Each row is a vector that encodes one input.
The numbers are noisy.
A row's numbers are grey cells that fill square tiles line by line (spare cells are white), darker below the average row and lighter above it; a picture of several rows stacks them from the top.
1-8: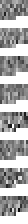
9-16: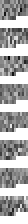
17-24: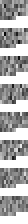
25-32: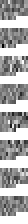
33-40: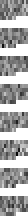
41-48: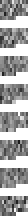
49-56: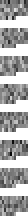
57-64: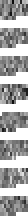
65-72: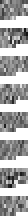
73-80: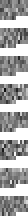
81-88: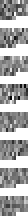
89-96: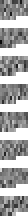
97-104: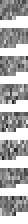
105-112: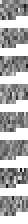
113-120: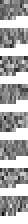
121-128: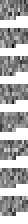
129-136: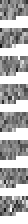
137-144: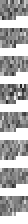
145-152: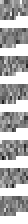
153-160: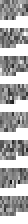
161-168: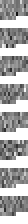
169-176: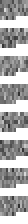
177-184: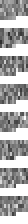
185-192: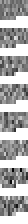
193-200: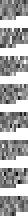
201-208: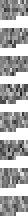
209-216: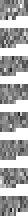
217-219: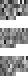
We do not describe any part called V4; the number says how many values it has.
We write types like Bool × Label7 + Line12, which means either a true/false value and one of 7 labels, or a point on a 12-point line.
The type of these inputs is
Bool × Bool × Bool × Bool × List2(V4) + Line6.
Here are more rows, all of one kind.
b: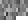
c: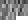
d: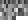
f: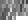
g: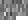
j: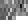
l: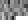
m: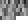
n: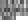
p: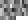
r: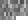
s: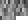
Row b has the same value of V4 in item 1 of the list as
g and j.
